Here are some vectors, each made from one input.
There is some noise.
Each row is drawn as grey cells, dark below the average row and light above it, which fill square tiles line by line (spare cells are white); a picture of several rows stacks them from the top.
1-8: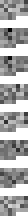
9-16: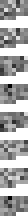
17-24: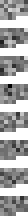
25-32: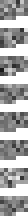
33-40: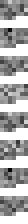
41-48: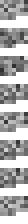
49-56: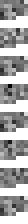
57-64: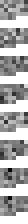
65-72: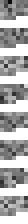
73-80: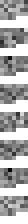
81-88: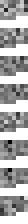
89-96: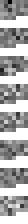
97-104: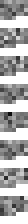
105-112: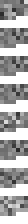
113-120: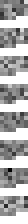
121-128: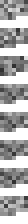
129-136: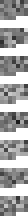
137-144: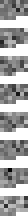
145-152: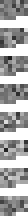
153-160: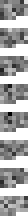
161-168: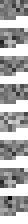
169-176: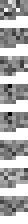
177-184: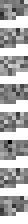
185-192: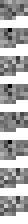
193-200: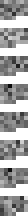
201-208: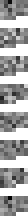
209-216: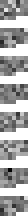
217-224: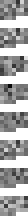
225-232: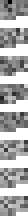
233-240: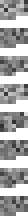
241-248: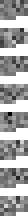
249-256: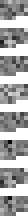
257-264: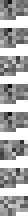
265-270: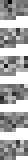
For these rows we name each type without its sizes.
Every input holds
a label.
